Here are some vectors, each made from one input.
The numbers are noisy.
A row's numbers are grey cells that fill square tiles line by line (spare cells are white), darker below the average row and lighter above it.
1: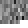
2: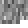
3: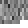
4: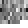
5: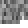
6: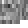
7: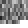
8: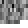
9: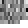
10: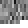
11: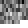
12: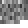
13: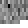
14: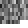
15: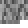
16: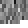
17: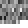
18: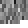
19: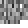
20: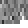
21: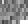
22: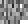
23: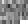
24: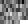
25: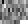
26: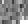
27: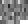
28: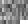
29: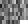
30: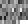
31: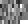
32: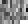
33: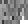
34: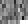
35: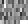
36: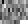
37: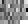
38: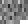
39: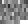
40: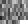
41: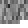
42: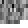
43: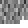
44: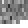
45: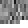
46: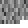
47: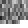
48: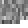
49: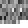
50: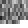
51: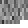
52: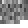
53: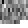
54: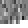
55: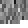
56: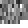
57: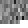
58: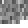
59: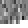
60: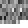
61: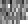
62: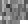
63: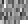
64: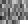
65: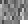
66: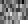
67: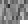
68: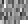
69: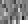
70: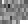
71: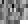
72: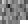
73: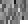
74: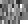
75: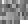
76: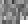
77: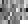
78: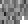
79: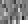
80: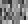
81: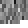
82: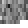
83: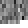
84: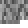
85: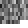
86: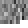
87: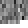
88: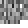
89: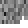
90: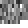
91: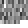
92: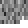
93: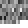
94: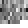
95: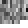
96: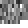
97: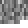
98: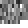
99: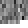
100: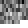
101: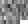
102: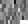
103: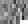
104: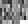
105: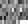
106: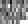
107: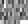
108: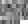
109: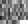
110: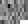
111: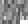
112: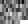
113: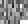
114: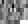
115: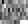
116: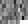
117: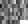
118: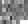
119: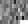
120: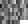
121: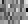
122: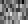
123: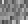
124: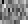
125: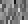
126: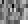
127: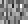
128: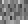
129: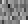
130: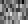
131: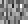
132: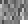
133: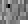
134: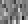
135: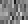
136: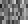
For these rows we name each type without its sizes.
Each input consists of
either a point on a line, or three true/false values, or a list of points on a circle.
